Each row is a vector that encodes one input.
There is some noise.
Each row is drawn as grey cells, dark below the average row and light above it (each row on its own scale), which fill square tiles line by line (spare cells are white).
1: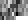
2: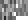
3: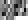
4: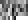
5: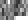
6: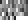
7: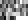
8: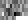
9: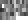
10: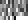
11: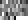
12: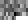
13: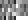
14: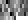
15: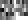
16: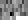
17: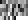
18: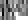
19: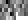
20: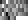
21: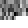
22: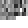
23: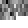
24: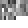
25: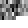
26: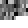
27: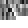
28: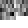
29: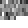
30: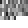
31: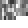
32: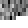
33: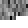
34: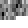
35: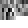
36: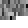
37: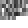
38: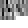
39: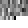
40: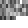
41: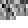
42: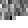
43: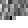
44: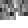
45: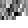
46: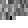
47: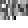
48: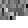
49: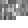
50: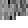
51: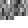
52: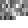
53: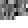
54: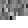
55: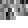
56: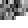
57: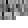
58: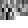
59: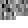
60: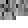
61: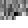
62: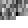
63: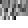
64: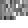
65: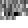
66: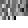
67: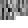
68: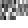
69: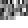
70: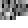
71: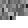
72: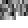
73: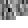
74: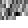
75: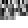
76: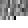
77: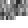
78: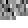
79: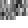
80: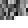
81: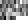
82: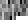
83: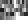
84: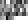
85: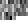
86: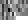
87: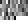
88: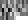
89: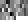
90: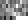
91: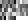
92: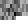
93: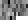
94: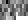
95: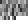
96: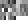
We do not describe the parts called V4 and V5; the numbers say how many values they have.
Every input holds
either a point on each of two 3-point lines, or a true/false value, a value of V4 and a value of V5.
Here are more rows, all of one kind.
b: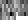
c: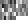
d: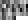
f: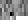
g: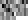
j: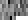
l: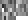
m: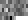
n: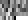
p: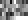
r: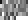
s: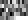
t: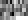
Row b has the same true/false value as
d and j.
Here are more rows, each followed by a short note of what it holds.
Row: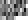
a point on each of two 3-point lines
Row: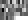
a true/false value, a value of V4 and a value of V5
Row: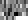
a point on each of two 3-point lines
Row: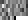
a true/false value, a value of V4 and a value of V5
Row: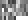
a true/false value, a value of V4 and a value of V5
